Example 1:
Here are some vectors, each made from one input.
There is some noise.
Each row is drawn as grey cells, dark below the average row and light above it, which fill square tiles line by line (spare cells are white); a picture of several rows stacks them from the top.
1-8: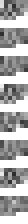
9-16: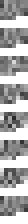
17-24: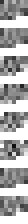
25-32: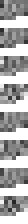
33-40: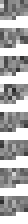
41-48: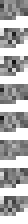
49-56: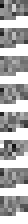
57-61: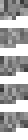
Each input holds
a point on a 5-point line.
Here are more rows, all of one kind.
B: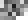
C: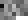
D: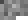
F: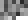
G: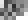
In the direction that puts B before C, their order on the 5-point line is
B, G, F, D, C.
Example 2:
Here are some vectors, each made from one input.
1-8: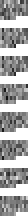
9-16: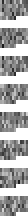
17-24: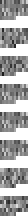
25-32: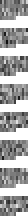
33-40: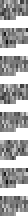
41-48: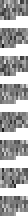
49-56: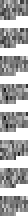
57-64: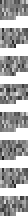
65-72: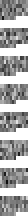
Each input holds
one of 8 labels.
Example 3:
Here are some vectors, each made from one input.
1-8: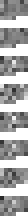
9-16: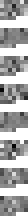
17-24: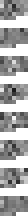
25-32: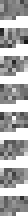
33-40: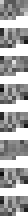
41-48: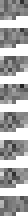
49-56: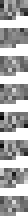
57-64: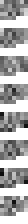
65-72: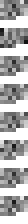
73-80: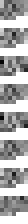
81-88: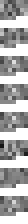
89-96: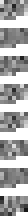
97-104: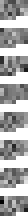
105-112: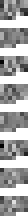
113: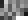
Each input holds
a point on a 5-point line.
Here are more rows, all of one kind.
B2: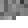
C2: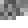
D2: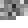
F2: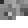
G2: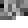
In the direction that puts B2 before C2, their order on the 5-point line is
G2, F2, B2, C2, D2.
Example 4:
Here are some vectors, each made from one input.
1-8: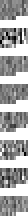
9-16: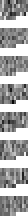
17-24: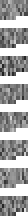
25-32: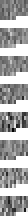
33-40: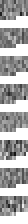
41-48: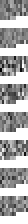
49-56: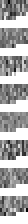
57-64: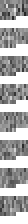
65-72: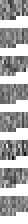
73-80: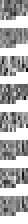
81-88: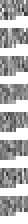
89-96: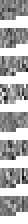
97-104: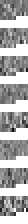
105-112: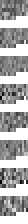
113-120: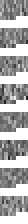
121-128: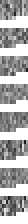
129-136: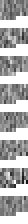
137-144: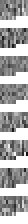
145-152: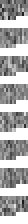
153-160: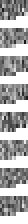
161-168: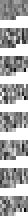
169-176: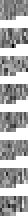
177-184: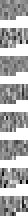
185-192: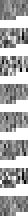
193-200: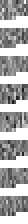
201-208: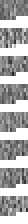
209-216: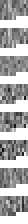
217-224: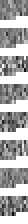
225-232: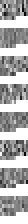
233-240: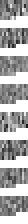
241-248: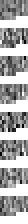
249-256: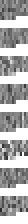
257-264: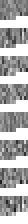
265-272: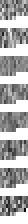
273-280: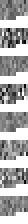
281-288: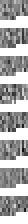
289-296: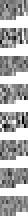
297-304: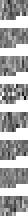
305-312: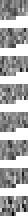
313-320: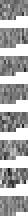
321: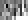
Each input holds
a point on a 3-point line and a point on a 5-point line.
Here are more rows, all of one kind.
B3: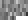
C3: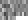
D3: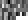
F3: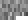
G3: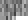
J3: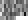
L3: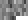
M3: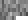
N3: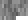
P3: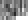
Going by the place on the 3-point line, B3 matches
F3 and M3.
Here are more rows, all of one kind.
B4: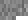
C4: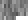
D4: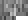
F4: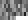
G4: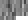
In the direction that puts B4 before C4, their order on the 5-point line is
D4, F4, B4, C4, G4.
